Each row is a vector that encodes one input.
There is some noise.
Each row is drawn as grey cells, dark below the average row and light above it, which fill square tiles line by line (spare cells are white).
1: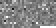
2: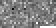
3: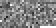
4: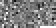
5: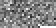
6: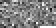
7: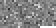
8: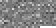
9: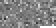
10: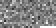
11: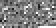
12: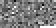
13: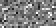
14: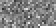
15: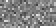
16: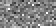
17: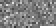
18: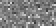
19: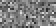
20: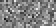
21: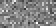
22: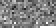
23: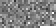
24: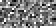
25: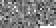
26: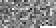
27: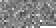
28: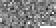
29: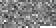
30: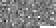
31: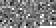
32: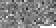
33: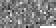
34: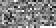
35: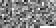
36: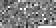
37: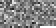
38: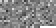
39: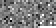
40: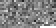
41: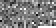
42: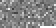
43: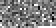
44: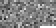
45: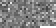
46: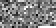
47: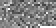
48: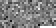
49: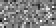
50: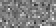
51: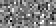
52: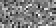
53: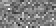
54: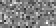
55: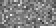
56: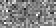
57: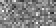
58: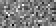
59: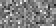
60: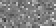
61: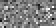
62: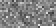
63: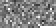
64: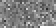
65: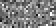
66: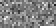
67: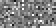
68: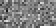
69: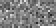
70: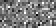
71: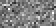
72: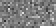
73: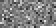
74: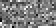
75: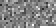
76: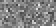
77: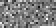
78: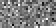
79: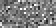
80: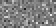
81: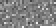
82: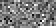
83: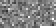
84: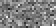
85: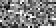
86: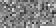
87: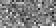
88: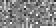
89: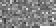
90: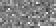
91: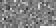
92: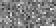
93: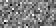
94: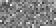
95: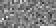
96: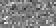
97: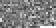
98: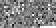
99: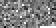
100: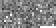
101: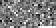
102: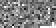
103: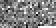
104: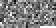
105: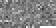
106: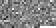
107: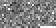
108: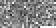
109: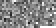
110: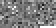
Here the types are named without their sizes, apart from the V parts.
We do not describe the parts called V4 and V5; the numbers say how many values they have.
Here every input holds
a value of V4, together with either a point on a circle, or three true/false values and a value of V5.
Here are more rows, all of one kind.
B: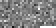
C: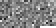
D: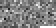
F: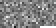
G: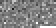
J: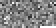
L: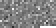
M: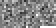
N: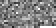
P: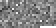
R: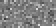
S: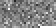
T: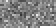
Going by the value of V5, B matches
D and L.
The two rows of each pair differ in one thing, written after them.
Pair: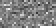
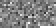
one of the three true/false values
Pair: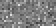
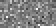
one of the three true/false values
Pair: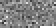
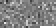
the value of V5
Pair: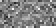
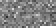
one of the three true/false values
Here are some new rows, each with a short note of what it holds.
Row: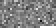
three true/false values, a value of V4 and a value of V5
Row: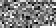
a point on a circle and a value of V4
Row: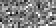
a point on a circle and a value of V4
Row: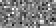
a point on a circle and a value of V4
